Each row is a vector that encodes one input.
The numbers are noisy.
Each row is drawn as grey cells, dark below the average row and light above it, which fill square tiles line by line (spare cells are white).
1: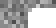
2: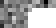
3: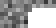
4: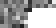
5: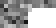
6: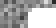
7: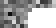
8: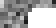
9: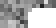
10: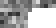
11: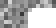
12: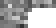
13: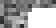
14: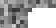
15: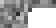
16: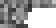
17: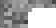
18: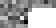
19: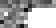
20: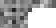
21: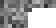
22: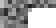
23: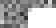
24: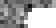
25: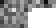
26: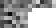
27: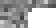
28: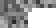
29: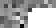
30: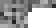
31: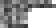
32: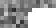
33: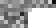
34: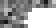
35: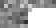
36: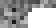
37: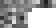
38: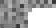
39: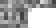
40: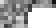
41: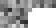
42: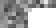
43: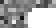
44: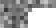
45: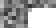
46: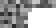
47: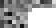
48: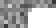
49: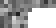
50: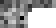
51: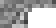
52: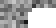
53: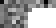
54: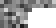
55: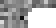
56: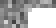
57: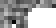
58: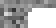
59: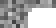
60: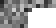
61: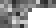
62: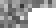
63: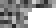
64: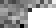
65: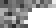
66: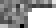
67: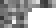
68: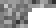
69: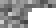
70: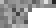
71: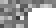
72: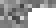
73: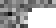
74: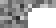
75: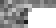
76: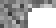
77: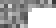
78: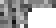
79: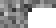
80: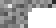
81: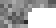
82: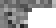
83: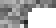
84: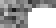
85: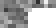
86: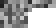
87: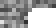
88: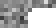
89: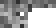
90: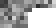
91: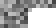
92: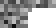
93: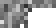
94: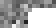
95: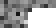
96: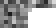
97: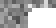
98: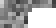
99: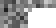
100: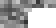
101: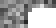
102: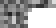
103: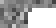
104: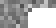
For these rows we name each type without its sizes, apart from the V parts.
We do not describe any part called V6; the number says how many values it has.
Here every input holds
a label, together with either a point on a line, or a value of V6.
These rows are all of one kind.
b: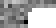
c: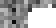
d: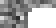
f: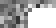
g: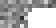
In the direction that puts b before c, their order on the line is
d, f, b, g, c.
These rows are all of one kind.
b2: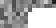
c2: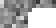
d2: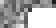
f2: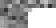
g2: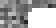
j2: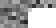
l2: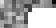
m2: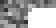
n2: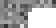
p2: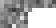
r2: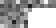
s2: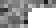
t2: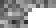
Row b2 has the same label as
c2, d2, l2 and p2.
